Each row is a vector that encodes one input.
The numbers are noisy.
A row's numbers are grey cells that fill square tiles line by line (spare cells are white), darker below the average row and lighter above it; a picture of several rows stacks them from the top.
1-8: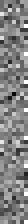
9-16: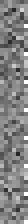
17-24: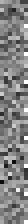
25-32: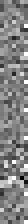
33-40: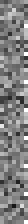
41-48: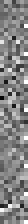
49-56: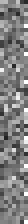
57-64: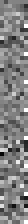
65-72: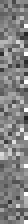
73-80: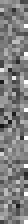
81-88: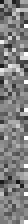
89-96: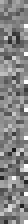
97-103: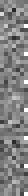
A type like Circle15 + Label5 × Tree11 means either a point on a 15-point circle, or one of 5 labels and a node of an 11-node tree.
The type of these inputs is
Line10 + List2(Line5).
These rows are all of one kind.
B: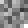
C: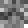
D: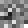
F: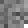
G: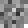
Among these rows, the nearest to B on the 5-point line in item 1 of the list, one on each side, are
D and G.
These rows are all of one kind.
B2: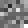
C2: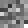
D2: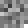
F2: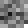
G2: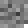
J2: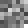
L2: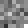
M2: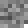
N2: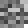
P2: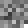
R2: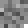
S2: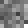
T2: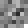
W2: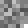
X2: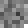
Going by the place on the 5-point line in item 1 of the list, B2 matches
J2, L2, R2 and W2.
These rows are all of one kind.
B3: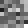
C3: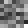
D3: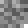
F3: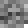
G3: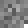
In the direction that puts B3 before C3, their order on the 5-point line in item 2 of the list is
D3, F3, B3, G3, C3.
